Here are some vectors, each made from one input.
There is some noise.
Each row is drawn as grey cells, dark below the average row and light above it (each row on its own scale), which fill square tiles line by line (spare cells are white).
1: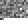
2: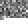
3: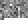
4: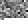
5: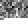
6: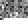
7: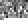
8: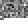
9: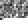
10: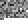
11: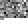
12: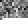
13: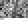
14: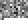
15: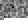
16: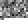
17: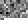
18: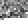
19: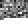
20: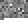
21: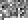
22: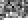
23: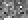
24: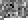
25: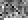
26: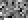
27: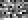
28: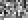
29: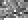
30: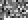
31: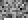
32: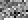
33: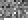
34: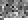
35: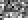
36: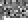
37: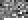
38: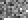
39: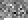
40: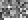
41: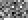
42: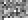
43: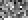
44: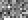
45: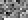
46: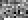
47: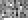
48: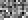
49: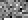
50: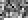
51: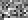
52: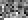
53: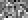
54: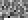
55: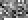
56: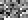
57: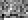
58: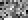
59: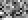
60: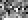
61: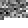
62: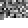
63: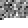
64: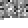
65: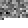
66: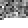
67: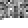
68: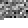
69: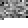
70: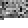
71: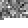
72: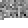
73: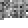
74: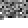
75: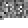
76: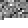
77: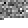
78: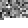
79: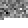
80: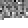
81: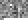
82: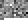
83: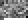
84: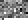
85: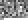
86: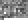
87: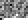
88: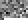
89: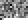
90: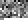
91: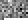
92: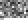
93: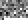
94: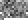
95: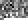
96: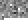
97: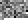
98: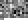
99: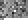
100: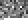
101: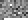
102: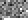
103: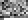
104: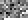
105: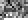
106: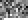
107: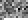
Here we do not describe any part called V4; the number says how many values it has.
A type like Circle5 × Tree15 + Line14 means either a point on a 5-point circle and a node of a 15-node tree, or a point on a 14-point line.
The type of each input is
Bool × Circle5 + Circle6 × (Line5 + V4).
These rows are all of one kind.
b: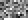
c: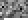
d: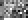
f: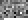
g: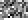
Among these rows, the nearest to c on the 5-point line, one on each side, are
d and g.
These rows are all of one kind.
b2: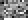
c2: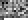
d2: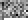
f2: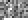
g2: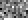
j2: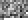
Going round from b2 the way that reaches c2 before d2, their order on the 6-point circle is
b2, c2, j2, d2, f2, g2.
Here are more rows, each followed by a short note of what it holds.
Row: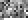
a point on a 6-point circle and a point on a 5-point line
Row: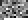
a point on a 6-point circle and a point on a 5-point line
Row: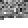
a point on a 6-point circle and a value of V4
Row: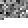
a point on a 5-point circle and a true/false value
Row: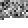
a point on a 6-point circle and a point on a 5-point line
